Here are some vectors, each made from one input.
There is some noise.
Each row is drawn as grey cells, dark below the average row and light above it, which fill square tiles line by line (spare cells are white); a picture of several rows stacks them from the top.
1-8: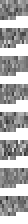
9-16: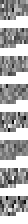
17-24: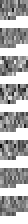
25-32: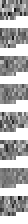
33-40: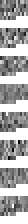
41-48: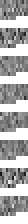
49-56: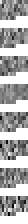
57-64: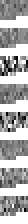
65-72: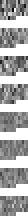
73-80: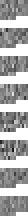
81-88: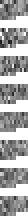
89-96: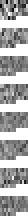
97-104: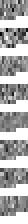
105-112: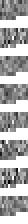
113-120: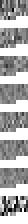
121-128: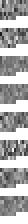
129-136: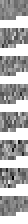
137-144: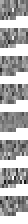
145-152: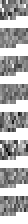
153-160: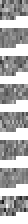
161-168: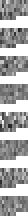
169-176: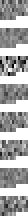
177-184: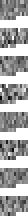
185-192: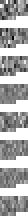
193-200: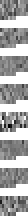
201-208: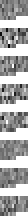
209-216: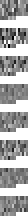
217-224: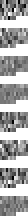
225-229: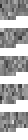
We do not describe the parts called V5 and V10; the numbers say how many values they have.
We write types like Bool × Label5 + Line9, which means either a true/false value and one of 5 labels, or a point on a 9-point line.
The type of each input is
Bool × (Tree11 + V10) + V5.
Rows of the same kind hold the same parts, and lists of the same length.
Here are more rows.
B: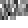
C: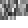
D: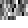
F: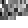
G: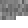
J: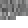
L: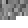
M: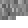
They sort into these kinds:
B
C, G, J, L, M
D, F

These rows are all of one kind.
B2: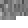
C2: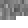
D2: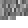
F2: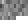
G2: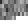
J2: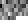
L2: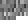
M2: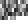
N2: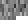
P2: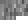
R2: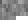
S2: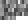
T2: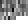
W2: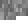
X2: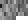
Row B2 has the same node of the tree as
C2, L2, M2 and N2.
